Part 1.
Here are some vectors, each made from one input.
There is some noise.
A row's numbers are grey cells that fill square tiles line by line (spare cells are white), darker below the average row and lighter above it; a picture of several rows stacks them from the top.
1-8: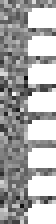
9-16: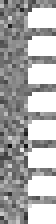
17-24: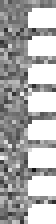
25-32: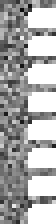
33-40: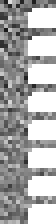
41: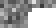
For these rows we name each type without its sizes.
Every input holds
a point on each of two lines.
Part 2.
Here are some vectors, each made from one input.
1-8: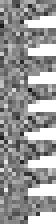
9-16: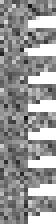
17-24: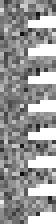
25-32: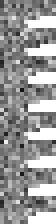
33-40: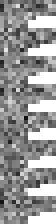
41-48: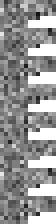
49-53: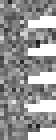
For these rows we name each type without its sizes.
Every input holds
a point on each of two lines.
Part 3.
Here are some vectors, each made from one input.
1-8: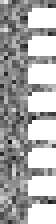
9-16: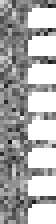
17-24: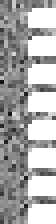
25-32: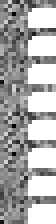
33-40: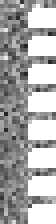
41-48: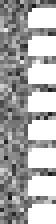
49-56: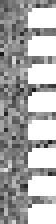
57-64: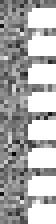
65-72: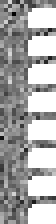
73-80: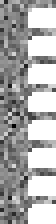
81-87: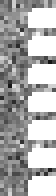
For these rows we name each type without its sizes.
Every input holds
a node of a tree.
